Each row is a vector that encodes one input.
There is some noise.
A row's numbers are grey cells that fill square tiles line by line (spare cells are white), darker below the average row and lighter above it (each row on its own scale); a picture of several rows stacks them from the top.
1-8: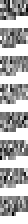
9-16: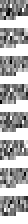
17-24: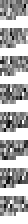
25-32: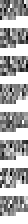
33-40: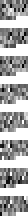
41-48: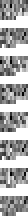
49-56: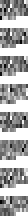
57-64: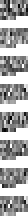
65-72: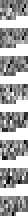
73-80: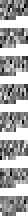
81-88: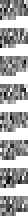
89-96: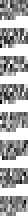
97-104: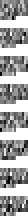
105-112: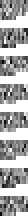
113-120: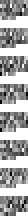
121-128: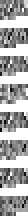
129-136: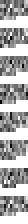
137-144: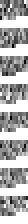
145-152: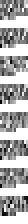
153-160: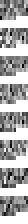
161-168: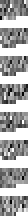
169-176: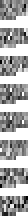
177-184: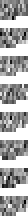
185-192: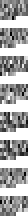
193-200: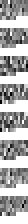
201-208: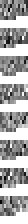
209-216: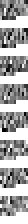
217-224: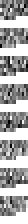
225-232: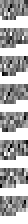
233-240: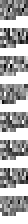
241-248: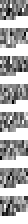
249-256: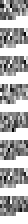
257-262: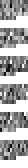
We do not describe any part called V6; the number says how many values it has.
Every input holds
a list of up to two items, each a true/false value and a value of V6.
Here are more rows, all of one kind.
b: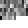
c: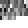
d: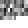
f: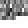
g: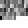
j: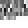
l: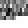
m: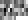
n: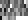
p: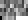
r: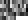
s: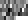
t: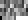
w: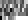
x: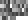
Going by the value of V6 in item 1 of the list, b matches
g, p, r and t.
